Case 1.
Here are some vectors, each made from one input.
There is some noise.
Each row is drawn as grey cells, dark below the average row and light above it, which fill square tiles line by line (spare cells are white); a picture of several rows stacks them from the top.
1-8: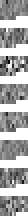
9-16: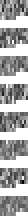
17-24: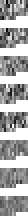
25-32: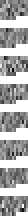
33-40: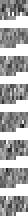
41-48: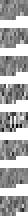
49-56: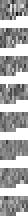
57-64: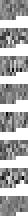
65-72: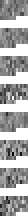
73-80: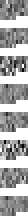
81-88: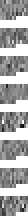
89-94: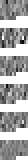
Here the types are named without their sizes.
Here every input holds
a point on a line and a true/false value.
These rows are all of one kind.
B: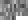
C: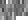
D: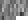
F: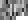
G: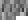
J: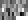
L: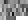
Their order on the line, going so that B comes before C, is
J, D, G, F, L, B, C.
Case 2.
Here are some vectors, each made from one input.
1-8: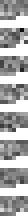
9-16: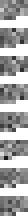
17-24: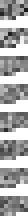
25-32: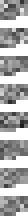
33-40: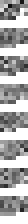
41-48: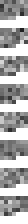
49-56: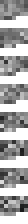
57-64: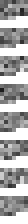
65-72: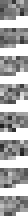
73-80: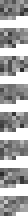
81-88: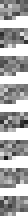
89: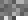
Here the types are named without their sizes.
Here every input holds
a point on a circle and a true/false value.
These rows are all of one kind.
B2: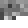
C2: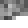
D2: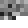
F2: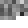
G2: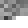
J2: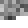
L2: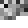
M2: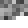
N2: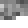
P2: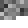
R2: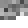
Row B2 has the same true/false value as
D2, F2 and P2.
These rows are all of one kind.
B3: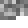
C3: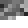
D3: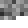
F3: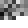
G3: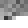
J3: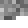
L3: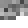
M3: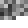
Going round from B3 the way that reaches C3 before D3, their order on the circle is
B3, C3, J3, G3, M3, D3, F3, L3.
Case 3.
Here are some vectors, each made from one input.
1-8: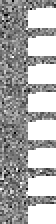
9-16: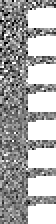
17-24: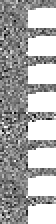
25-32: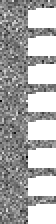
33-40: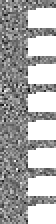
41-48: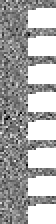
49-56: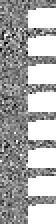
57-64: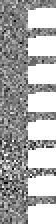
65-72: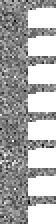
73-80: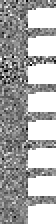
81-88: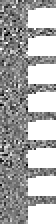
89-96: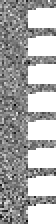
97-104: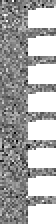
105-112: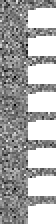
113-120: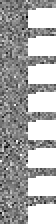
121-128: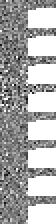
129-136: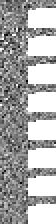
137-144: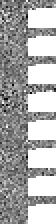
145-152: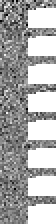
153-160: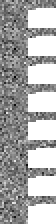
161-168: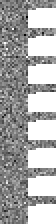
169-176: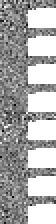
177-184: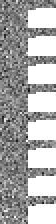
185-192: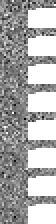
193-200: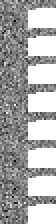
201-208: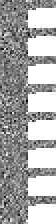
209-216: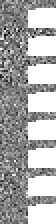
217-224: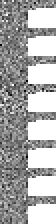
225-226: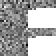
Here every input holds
either a point on an 11-point circle, or a point on a 13-point circle.
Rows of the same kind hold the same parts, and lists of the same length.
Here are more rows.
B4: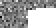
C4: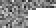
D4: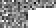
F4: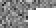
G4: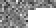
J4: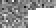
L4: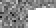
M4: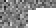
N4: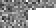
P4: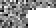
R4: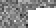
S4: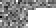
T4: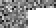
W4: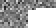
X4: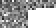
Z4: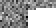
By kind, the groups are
B4, G4, L4, M4, S4, T4, W4
C4, D4, F4, J4, N4, P4, R4, X4, Z4

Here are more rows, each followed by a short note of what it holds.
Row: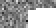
a point on an 11-point circle
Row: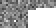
a point on a 13-point circle
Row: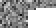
a point on a 13-point circle
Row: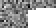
a point on a 13-point circle
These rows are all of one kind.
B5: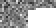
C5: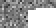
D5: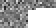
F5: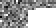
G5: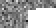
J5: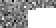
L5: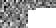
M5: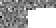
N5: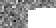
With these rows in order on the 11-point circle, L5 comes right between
D5 and M5.
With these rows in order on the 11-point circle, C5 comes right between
B5 and J5.
